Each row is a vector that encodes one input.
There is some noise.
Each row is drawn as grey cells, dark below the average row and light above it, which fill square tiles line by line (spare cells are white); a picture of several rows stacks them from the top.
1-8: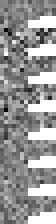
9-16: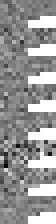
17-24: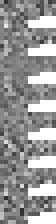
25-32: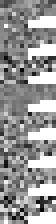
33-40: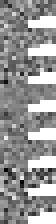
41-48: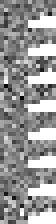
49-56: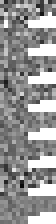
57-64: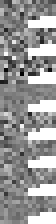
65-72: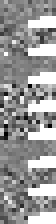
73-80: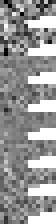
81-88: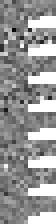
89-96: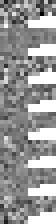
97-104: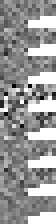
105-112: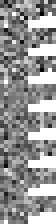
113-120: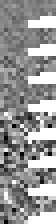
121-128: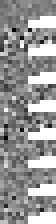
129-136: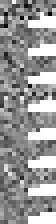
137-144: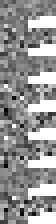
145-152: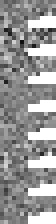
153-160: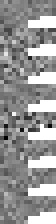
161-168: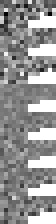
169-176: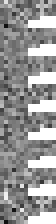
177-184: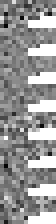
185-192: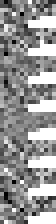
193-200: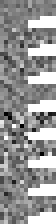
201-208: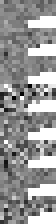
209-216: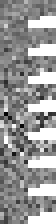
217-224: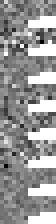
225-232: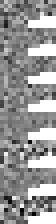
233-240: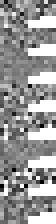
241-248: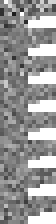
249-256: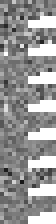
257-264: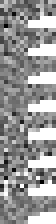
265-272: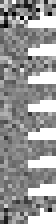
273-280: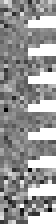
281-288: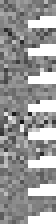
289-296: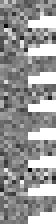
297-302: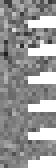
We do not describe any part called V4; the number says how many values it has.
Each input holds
either a point on an 8-point circle, a point on a 6-point line and a true/false value, or one of 6 labels, or a node of an 11-node tree and a value of V4.
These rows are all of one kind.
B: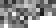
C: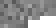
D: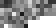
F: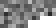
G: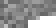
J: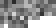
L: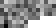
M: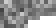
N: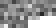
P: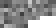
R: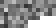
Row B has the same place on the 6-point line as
F and J.
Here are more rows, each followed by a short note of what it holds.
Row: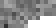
a node of an 11-node tree and a value of V4
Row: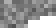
a point on an 8-point circle, a point on a 6-point line and a true/false value
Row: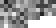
one of 6 labels
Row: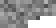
one of 6 labels
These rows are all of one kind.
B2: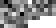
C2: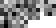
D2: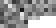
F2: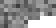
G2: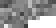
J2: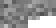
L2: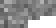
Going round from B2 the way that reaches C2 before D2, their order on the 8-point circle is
B2, C2, F2, J2, G2, D2, L2.
